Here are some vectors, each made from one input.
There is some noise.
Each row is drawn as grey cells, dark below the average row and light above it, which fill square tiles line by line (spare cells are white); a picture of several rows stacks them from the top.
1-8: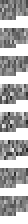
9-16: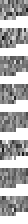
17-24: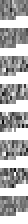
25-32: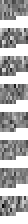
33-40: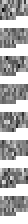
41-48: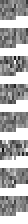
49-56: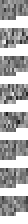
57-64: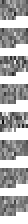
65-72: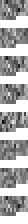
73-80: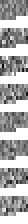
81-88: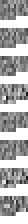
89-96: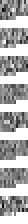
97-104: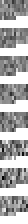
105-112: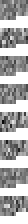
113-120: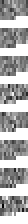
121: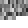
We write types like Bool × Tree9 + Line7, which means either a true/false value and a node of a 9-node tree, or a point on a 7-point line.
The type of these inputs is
Bool × (Label4 + Line6) + Line5.
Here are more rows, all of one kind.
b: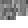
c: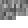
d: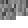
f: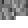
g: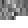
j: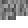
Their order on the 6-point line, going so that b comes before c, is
b, c, d, f, g, j.
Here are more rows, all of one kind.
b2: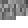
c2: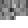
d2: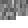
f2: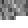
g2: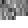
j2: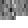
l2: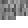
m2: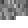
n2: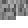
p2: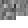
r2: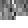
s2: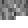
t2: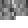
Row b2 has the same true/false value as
d2, l2, n2 and p2.
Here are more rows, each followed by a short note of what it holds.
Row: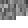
a point on a 6-point line and a true/false value
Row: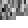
a point on a 5-point line
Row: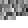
a point on a 5-point line
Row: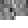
a point on a 6-point line and a true/false value
